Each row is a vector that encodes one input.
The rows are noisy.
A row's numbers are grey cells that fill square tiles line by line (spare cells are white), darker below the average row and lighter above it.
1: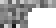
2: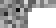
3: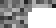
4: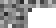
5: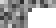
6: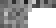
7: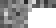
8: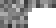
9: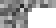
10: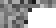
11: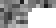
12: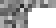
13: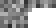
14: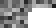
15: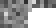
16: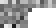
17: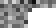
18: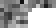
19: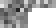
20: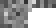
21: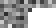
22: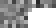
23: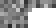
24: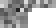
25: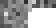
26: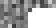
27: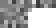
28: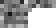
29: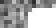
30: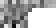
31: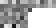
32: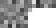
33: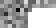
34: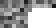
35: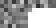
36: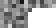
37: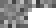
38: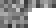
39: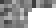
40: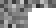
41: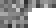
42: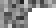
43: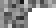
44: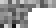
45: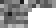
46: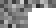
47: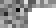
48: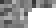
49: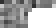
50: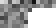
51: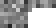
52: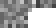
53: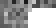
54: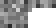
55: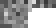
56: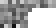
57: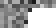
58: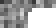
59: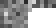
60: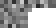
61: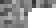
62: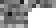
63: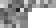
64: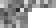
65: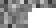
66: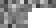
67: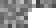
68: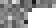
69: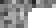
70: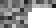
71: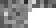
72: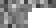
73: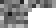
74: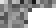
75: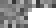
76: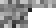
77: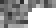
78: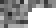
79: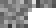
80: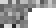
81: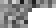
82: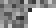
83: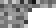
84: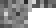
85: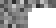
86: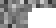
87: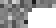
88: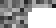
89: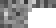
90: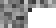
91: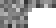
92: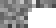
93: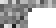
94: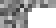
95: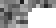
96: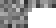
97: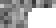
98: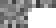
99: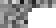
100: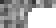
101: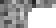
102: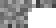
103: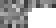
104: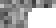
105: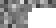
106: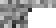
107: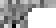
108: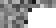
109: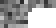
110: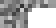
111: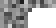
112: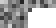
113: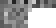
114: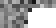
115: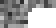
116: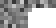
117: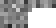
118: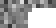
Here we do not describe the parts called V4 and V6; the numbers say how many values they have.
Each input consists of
either a fixed value, or one of 5 labels and a value of V6, or a true/false value and a value of V4.
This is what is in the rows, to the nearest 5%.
About 5% of them hold a fixed value. About 55% of them hold one of 5 labels and a value of V6. The rest hold a true/false value and a value of V4.
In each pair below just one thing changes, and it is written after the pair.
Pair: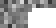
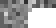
the value of V4
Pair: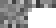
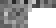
the value of V4
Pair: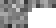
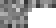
the true/false value
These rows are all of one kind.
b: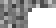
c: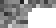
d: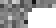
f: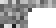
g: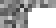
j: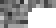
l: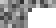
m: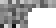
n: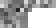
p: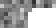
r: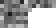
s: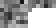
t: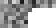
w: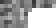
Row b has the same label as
d, g, m and w.
